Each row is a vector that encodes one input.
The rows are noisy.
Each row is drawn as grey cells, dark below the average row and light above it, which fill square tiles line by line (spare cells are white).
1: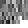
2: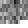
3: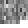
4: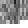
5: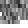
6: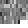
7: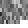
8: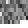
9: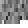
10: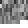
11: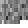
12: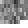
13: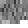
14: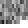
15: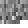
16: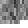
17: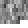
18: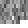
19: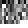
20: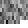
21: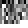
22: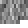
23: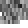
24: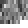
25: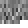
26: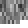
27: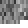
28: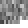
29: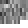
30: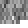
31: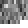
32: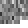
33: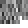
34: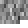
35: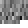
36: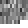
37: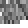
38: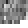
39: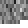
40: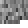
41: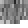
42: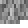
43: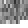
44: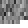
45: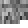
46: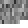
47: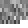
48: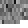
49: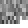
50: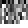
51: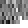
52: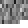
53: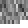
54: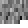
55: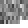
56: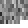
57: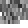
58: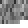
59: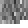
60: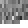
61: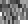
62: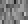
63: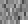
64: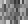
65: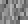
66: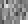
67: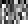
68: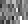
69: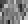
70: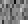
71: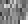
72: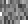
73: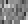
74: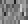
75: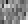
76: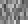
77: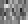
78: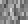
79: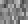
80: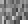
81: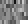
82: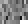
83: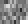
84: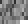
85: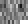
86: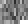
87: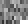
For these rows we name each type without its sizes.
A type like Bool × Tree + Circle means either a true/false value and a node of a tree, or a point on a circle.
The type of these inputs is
List(Circle).
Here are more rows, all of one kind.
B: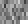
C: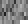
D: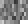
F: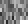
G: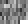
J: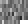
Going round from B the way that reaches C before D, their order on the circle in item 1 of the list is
B, G, F, C, D, J.
